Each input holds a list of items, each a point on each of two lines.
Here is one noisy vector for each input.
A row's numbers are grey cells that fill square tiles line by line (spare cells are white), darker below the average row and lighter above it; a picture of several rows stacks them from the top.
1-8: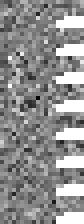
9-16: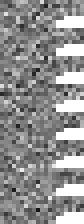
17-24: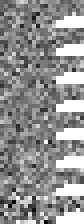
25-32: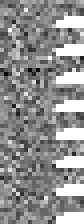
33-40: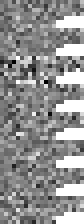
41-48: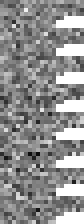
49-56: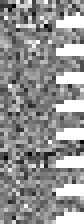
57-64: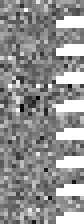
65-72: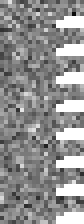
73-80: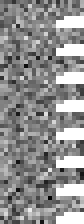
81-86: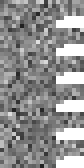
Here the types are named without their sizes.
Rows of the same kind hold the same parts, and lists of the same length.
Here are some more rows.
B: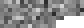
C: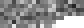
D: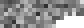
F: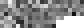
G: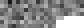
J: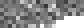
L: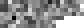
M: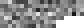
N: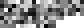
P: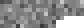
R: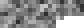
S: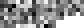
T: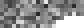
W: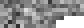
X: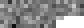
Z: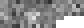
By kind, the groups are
B, C, J, R, Z
D, G, P, T, W, X
F, L, M
N, S

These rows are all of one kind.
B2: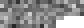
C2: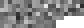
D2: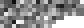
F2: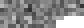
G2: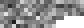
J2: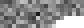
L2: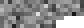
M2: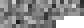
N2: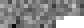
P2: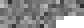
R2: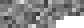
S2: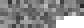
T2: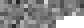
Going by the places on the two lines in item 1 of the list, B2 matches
N2, P2, S2 and T2.
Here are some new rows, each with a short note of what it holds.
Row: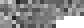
a list of one item
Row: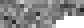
a list of three items
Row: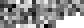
the empty list
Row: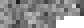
a list of two items
